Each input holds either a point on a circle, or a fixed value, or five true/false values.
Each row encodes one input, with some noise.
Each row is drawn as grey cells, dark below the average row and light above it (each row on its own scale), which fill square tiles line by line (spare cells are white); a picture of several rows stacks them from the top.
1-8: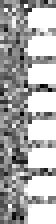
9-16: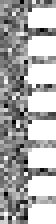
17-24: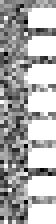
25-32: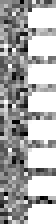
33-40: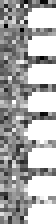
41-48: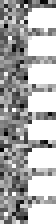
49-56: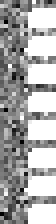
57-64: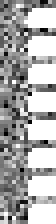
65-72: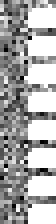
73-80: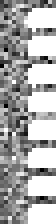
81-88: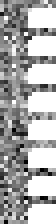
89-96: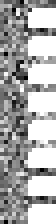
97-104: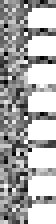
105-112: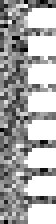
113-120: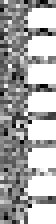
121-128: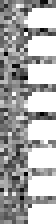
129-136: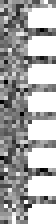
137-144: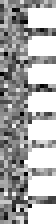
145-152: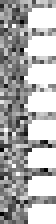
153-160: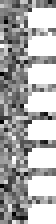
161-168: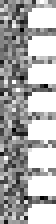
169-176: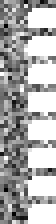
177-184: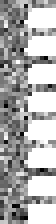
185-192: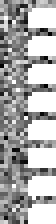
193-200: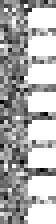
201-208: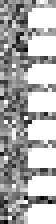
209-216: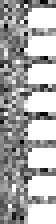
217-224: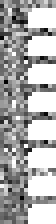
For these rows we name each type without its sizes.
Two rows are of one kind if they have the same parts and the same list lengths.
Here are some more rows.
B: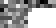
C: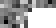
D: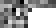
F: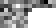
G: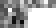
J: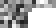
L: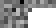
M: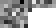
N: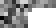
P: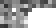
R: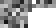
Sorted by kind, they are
B, F, G, J, P
C, D, L, M, R
N

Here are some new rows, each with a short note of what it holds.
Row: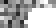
five true/false values
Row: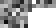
a point on a circle
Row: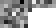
a point on a circle
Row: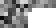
a fixed value
